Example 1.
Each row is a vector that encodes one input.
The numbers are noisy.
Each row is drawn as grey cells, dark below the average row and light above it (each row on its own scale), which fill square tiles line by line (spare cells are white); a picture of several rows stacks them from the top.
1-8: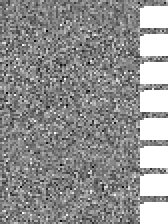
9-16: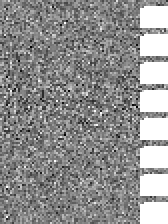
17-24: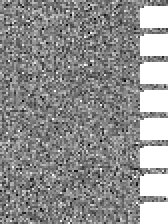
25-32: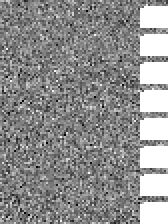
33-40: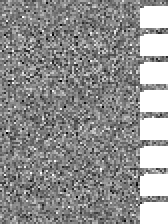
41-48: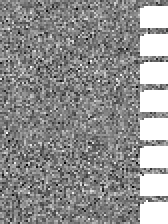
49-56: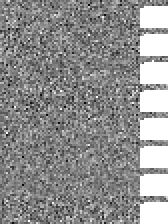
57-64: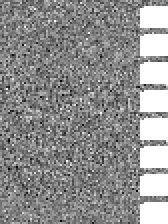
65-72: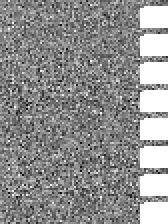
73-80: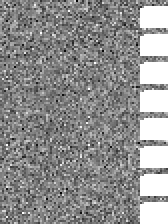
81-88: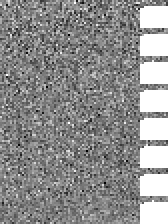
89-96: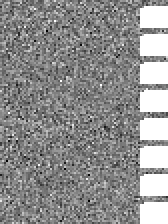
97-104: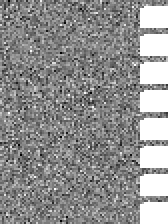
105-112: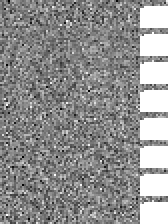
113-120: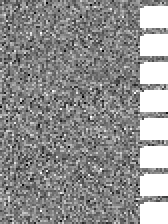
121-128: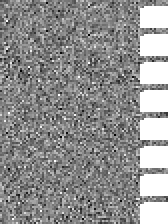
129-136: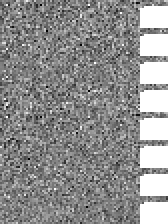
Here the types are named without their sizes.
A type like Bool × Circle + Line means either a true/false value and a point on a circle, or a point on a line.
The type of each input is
List(Circle).
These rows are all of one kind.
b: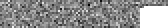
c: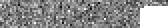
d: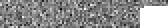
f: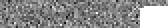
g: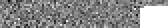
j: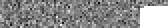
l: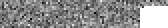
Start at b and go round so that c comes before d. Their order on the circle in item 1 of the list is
b, l, f, g, j, c, d.
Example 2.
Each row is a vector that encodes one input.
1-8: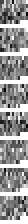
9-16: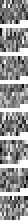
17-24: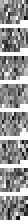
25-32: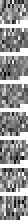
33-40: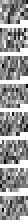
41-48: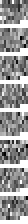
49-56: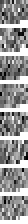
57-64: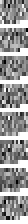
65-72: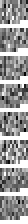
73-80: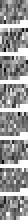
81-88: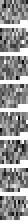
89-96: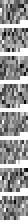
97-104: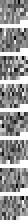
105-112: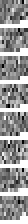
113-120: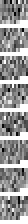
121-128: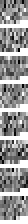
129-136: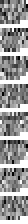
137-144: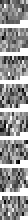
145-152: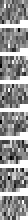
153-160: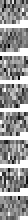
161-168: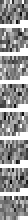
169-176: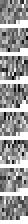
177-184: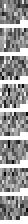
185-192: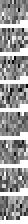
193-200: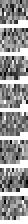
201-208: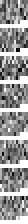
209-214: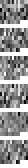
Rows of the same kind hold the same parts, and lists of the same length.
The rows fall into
2 kinds.
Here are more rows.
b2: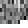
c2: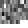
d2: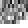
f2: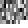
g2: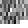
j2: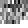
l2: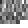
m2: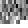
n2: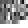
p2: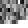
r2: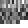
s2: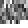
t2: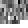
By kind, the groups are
b2, f2, m2, r2
c2, d2, g2, j2, l2, n2, p2, s2, t2

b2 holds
one of 5 labels.
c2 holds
one of 9 labels and a point on a 4-point line.
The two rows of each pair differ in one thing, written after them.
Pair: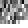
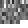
the place on the 4-point line
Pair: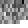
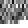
the label
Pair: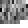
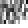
the place on the 4-point line
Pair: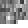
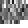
the place on the 4-point line
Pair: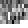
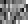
the label
